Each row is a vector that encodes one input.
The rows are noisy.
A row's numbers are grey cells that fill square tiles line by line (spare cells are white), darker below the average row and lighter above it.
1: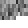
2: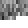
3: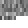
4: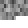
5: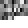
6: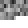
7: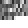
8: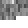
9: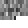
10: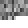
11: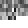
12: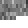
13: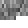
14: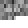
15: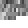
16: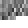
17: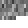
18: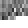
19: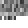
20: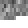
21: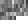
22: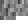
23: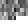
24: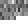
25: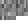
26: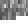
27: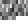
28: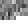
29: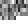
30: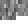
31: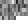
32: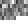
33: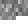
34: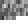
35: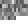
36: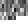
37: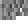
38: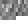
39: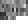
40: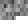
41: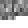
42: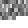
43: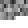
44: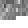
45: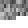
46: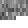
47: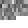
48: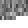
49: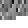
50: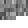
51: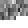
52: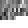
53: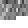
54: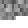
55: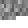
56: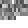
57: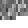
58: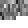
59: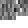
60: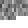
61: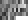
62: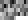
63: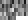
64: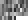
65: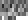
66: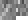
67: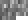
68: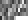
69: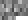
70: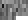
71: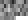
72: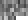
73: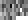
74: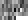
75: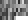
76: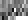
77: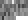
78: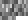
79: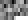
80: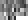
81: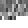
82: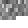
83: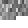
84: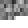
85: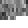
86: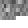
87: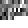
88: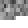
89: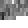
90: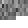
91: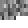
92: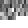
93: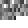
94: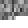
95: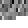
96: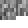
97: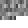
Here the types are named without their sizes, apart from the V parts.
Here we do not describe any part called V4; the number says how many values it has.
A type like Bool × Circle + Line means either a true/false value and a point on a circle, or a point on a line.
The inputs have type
List(Line) + V4 × V4 × V4.
